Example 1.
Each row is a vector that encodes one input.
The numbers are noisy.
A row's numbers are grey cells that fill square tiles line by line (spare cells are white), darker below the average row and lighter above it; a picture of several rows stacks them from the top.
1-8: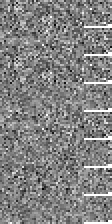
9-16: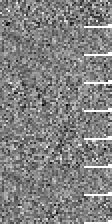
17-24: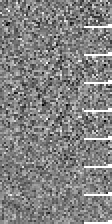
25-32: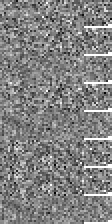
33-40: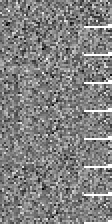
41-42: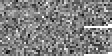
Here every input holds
a node of a 9-node tree.
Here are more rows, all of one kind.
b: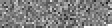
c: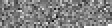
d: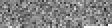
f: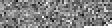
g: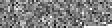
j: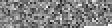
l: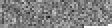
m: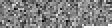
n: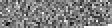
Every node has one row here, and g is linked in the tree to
b.
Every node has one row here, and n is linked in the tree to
b.
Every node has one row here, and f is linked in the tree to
c.
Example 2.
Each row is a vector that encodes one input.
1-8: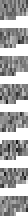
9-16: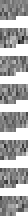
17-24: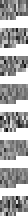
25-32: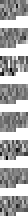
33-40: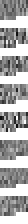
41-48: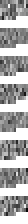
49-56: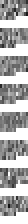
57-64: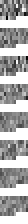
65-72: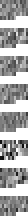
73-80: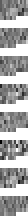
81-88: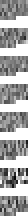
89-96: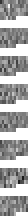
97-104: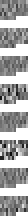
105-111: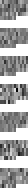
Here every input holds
one of 8 labels.
